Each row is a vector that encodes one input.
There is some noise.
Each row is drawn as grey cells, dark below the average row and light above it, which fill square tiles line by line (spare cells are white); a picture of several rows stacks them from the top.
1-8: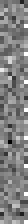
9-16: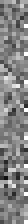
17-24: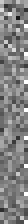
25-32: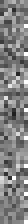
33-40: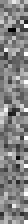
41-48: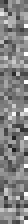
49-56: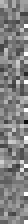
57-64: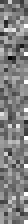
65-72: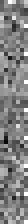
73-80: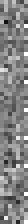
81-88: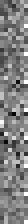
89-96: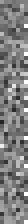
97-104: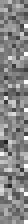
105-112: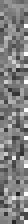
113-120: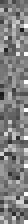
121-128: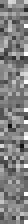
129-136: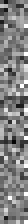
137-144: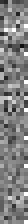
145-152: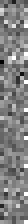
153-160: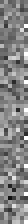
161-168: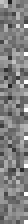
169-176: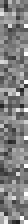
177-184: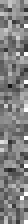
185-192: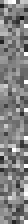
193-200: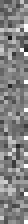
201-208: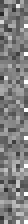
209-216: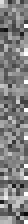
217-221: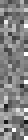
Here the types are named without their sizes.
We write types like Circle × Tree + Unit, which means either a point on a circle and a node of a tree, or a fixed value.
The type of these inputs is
Label × Label + List(Line).
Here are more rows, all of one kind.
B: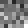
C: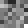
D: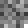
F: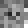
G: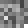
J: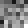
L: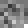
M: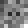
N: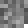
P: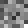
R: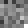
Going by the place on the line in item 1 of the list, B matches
C, G and N.
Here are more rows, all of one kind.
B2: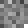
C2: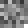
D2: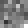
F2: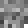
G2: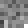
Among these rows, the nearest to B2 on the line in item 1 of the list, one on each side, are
C2 and G2.
